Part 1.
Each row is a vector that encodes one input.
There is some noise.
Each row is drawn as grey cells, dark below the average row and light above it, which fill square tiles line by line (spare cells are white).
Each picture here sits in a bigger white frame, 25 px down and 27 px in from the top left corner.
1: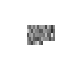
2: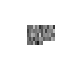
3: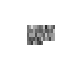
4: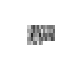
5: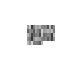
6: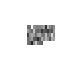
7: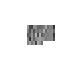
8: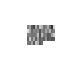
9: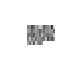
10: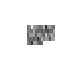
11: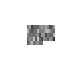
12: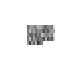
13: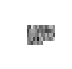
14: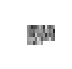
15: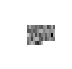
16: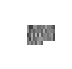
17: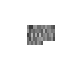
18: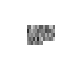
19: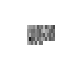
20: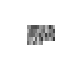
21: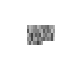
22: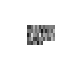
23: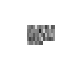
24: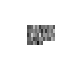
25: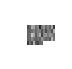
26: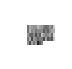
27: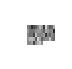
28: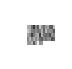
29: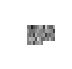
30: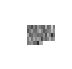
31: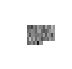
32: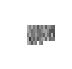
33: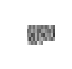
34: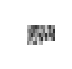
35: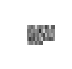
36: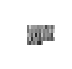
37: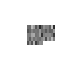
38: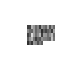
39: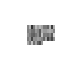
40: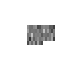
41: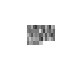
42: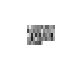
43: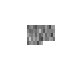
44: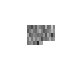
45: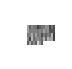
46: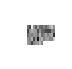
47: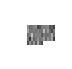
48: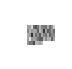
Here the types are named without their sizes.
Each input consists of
four true/false values.
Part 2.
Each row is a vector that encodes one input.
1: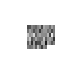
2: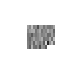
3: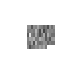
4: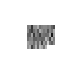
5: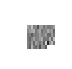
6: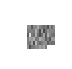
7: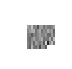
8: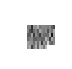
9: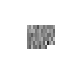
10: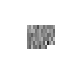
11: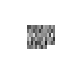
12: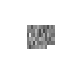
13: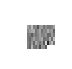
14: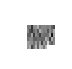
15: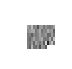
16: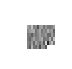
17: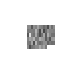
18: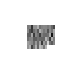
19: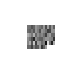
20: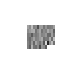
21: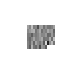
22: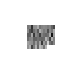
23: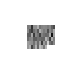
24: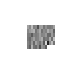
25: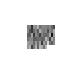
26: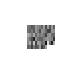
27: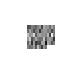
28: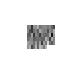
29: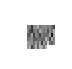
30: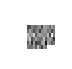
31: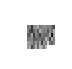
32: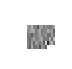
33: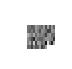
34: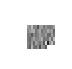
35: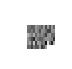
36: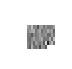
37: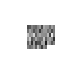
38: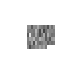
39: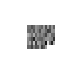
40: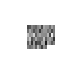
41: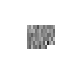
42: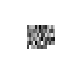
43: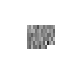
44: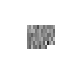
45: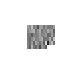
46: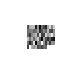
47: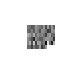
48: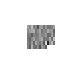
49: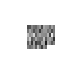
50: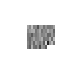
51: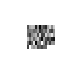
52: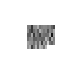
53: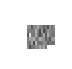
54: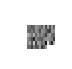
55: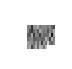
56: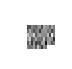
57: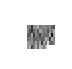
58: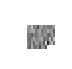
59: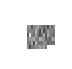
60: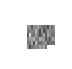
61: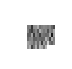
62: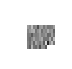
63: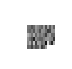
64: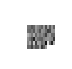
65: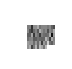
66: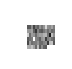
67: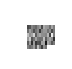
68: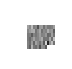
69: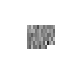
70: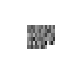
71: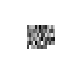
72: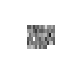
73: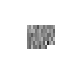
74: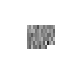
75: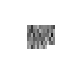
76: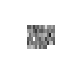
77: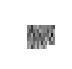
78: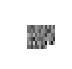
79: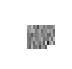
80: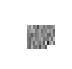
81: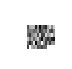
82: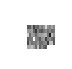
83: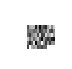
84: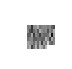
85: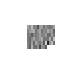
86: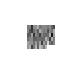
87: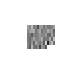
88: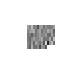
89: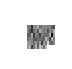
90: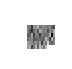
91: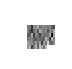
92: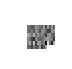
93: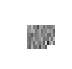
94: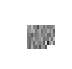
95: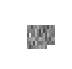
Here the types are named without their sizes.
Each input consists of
either a point on a circle, or a fixed value.
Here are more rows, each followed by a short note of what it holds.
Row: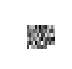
a fixed value
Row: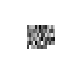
a fixed value
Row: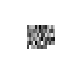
a fixed value
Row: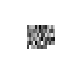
a fixed value
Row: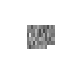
a point on a circle
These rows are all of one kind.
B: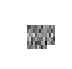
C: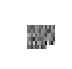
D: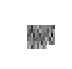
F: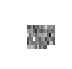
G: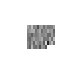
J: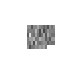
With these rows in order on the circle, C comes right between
B and D.
